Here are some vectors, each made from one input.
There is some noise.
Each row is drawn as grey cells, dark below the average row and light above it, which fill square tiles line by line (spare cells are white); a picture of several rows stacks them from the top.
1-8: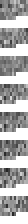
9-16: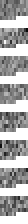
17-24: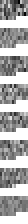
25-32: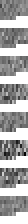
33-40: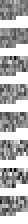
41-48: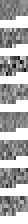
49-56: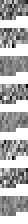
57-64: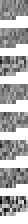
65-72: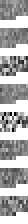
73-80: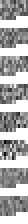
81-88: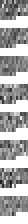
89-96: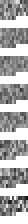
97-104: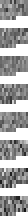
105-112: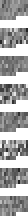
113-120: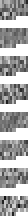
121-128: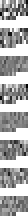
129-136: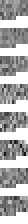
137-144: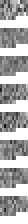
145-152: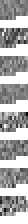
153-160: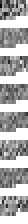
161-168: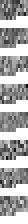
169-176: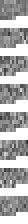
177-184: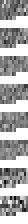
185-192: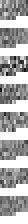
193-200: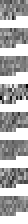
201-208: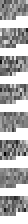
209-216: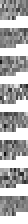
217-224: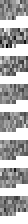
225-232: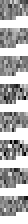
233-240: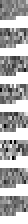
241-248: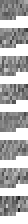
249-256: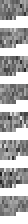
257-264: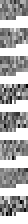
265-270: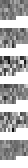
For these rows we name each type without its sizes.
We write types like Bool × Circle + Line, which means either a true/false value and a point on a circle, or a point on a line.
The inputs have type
List(Line).
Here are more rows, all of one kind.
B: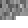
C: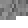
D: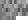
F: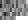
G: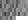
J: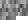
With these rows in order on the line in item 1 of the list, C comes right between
B and G.
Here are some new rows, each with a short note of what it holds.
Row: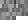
a list of three items
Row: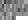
a list of two items
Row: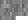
a list of two items
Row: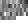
a list of three items
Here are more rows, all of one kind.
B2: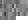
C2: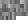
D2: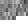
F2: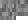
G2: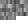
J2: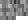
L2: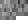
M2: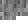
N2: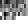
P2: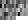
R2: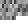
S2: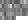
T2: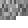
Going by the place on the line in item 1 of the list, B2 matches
C2 and S2.
